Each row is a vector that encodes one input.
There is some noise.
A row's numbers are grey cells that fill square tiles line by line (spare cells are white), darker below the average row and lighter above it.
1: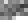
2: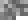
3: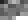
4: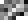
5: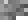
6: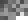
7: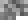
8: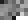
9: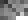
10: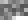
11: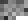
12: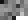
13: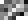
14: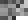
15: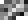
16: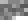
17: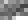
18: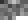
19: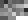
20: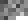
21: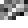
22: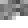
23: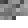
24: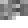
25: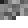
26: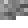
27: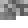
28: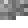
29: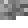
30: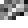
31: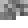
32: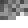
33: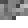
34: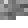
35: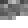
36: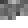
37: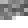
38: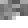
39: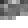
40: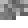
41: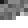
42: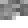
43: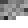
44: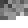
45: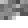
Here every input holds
a list of up to two points on a 5-point line.
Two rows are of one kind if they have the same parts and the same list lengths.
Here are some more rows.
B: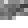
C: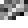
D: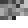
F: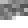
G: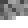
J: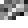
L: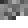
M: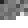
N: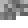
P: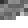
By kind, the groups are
B, F, N
C, J
D, G, L, M, P

